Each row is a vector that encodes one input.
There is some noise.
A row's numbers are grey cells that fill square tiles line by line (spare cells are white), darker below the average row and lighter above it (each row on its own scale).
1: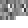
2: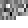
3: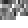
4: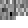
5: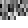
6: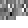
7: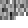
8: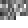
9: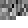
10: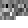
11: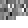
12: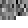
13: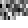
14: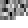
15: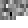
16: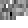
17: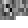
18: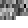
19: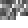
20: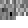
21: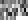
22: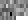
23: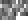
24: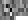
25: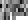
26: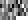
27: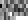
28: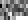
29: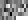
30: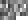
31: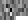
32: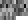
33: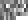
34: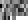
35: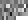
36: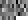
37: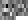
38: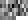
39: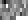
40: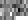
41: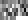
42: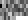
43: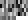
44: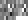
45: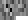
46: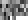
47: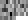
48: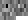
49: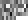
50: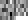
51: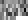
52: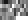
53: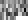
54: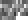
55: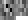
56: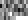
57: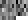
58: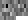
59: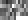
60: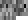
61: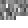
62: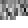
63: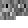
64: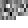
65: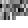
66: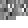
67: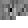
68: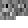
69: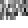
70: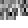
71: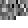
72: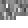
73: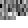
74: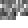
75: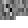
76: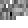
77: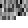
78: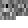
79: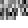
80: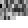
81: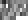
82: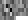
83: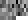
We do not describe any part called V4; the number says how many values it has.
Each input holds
a true/false value, together with either a point on a 5-point line, or a value of V4.
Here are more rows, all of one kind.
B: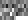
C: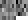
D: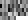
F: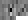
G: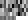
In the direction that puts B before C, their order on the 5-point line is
F, B, C, G, D.
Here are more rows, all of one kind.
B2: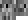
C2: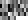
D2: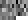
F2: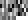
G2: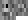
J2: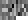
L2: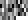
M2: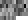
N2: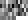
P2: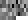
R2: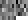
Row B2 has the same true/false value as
G2 and M2.
